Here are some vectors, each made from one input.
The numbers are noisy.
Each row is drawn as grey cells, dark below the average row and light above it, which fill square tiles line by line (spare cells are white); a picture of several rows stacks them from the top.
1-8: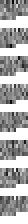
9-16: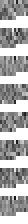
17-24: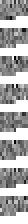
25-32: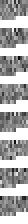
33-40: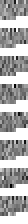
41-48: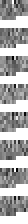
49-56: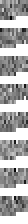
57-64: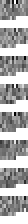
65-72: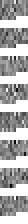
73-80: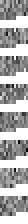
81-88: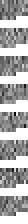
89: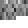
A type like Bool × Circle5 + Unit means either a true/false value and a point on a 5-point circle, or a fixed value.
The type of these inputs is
(Bool × Bool × Bool + Line5) × Line6.
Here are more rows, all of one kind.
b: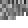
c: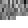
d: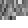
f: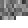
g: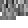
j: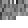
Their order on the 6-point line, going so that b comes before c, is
b, j, c, f, g, d.
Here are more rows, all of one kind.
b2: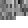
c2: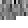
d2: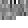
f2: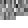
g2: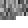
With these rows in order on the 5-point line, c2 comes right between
b2 and d2.
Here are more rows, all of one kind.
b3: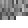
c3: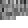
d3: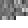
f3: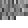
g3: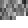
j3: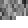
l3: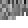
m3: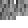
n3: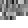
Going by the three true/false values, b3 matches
f3 and m3.
